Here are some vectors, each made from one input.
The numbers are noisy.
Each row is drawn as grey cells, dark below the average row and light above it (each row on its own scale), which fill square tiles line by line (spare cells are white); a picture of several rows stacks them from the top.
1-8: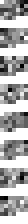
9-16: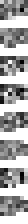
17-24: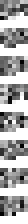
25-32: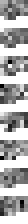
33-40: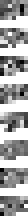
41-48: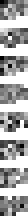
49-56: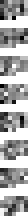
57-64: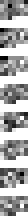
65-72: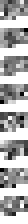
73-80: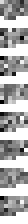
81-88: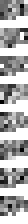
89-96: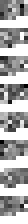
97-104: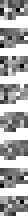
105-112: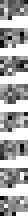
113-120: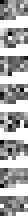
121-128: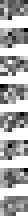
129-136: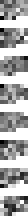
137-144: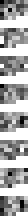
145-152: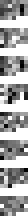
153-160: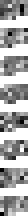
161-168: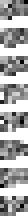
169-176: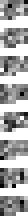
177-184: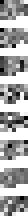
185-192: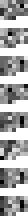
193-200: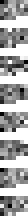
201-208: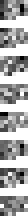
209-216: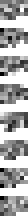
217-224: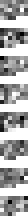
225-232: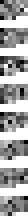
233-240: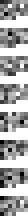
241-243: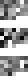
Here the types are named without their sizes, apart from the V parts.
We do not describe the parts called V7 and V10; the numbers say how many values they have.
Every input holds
a value of V7, together with either a point on a line and a true/false value, or a value of V10.
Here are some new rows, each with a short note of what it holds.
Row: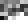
a value of V7 and a value of V10
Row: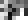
a point on a line, a true/false value and a value of V7
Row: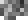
a point on a line, a true/false value and a value of V7
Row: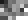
a value of V7 and a value of V10
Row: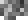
a point on a line, a true/false value and a value of V7
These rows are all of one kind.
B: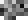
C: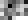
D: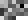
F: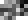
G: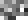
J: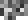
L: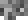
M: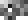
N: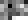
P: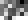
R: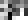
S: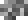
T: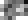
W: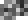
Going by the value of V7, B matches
D, F and W.
